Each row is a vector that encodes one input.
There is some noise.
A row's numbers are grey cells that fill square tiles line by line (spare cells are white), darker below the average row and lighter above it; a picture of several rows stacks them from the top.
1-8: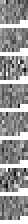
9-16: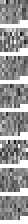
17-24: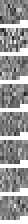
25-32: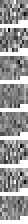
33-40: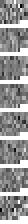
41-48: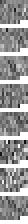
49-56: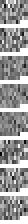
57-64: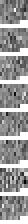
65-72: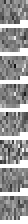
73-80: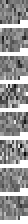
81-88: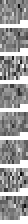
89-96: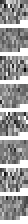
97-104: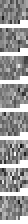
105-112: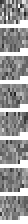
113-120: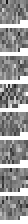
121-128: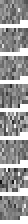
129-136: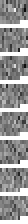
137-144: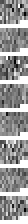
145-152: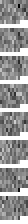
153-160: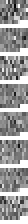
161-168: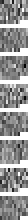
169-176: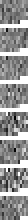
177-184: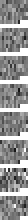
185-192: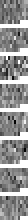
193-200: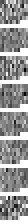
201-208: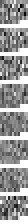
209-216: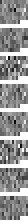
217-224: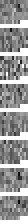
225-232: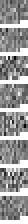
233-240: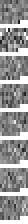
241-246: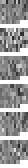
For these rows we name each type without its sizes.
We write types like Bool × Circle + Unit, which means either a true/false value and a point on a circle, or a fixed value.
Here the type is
Bool × Bool × Bool × Bool + Label + Line.
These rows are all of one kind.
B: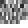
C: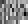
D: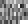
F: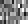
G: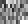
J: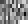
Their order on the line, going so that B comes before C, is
G, B, D, C, J, F.
